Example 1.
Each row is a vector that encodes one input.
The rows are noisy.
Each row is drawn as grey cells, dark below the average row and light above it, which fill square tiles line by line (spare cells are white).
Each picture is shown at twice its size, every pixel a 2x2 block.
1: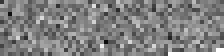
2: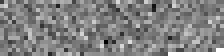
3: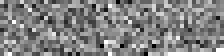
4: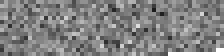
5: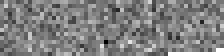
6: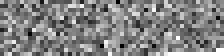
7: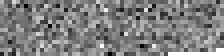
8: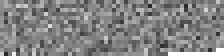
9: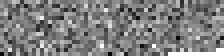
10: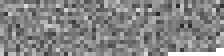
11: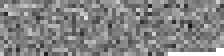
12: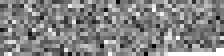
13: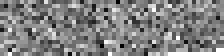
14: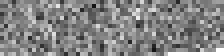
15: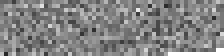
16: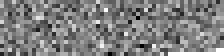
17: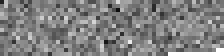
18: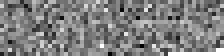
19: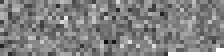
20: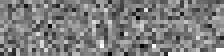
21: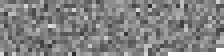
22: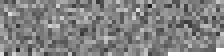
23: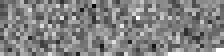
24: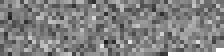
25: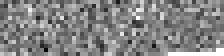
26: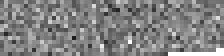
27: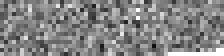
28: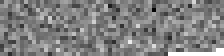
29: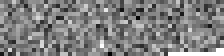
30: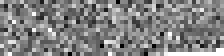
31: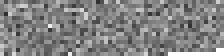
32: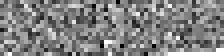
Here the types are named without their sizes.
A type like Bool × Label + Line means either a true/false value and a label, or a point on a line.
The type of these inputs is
Line.
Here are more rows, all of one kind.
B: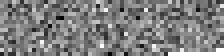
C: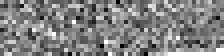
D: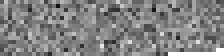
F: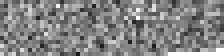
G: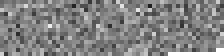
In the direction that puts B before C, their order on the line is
B, D, G, F, C.
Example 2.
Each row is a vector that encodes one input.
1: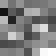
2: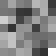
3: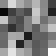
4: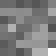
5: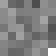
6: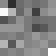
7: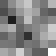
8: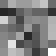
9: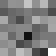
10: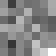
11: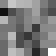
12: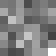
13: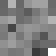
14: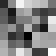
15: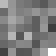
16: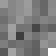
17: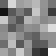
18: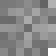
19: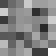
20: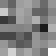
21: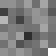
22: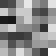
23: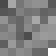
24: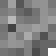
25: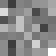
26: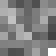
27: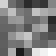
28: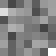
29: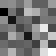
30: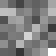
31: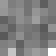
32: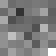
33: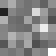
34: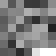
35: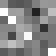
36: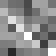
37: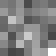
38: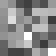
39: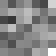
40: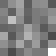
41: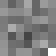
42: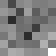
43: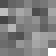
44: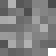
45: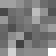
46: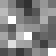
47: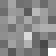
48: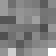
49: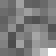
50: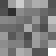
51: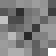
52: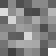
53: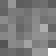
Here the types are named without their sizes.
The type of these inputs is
Label.
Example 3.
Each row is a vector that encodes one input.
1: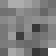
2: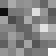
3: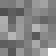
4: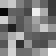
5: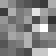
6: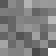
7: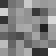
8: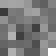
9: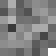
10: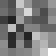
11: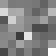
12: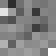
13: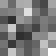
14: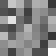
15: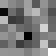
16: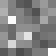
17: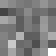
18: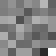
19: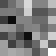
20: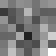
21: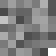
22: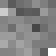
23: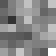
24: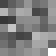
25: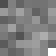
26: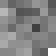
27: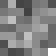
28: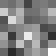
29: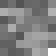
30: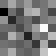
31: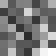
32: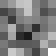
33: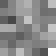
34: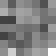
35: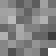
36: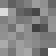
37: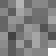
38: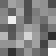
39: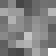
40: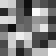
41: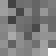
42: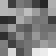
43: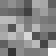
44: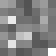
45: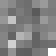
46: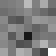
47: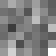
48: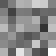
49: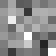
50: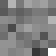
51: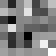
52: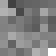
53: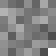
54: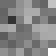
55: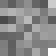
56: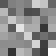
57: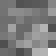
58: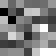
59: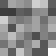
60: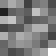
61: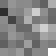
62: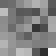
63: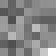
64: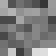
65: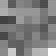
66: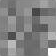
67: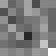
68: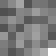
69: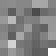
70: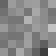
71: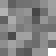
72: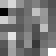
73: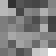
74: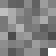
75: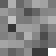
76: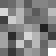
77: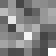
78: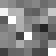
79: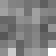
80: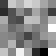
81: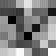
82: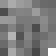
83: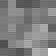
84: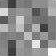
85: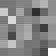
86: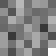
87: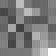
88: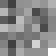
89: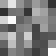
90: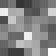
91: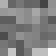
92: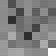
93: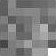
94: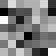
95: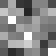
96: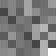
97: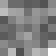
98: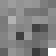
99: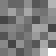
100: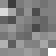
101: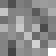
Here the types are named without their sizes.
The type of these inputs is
Label.
